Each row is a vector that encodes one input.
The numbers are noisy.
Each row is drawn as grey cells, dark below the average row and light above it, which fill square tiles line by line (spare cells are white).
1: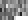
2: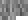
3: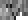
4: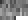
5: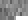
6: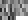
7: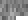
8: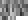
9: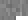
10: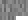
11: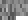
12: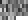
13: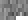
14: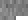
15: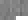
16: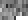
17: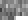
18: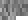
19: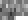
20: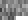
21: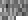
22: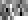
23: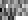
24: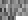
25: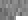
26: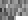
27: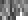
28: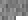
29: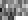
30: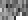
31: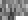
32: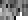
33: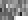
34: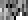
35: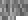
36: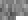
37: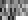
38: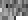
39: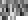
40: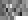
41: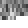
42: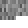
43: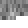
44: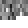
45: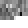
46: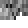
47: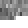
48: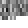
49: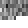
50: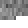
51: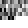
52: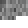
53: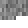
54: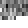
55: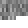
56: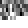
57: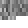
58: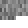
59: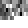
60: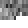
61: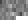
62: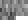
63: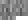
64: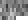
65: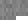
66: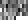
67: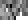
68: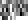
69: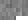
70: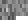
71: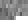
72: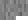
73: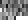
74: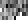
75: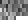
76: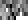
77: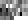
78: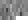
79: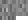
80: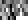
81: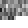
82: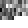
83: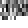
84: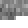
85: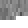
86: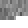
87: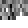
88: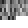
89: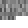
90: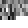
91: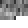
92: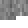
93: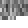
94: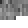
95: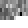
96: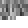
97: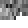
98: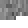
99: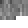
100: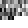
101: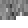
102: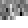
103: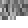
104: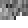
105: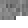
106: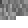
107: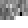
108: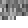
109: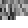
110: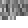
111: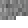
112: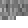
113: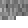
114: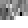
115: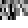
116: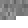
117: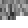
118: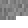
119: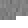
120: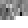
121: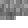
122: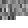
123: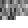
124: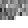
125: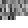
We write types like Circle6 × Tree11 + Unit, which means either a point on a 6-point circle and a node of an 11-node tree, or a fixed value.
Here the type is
(Bool × Bool × Bool × Bool × Line5 + Line4) × Line4.
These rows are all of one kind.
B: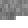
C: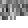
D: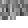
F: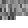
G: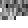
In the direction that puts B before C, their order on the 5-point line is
D, B, F, G, C.
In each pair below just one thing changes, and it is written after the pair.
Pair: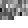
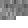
one of the four true/false values
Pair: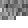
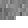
the place on the 4-point line
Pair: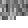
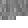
the place on the 5-point line
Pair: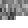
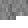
the place on the 4-point line
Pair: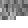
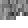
the place on the 5-point line
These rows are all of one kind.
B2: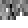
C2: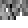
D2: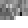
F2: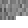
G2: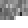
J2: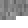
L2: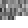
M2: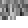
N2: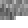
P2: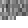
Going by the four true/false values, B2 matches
C2, D2, J2 and N2.
